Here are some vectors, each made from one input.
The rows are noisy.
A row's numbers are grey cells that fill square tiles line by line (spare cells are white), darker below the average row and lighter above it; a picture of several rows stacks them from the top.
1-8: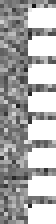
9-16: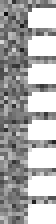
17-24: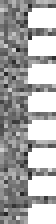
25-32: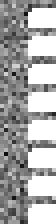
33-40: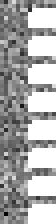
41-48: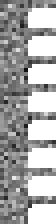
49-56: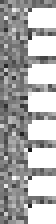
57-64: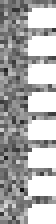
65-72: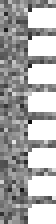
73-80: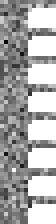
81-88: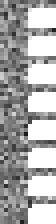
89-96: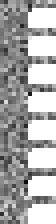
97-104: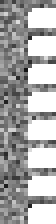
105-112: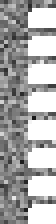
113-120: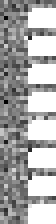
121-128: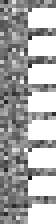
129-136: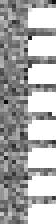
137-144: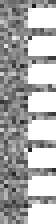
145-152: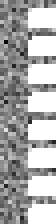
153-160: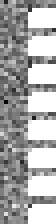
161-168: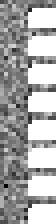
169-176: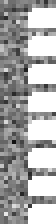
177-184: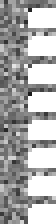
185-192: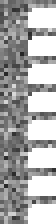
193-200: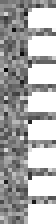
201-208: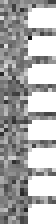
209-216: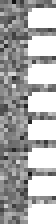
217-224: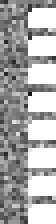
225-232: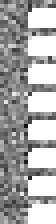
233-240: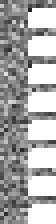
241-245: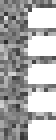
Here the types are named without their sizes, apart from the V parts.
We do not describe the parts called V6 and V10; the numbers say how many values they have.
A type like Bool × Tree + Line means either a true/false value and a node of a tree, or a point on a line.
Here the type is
Bool × Label + Unit + V6 × V10.
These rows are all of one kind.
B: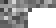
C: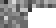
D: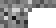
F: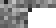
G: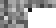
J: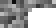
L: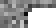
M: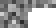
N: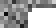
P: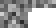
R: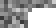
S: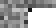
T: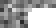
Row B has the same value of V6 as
D and T.
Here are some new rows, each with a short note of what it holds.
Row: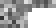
a fixed value
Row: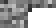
a value of V6 and a value of V10
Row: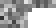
a fixed value
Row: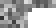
a fixed value
